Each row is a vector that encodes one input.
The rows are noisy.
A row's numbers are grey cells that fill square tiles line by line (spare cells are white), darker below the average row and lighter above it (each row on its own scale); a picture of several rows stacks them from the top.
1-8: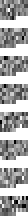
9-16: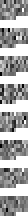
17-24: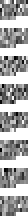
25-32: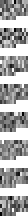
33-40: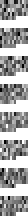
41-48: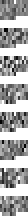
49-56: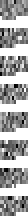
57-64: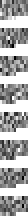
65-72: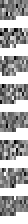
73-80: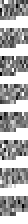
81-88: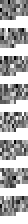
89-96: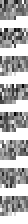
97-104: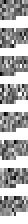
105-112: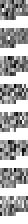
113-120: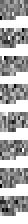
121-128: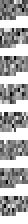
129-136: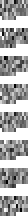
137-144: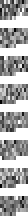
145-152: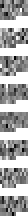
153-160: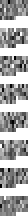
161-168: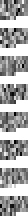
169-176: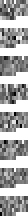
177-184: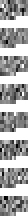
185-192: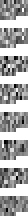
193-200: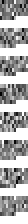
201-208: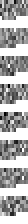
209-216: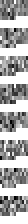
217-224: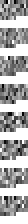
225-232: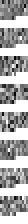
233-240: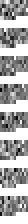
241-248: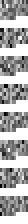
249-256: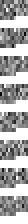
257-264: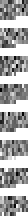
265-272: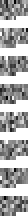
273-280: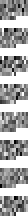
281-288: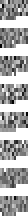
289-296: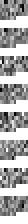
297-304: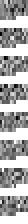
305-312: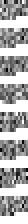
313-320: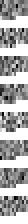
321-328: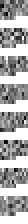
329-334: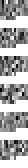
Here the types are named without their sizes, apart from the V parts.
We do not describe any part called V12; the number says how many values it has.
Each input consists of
a list of items, each a label and a value of V12.
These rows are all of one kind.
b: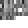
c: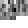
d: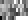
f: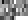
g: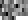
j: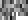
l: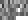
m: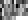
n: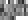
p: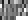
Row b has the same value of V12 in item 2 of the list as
d, g, l and n.
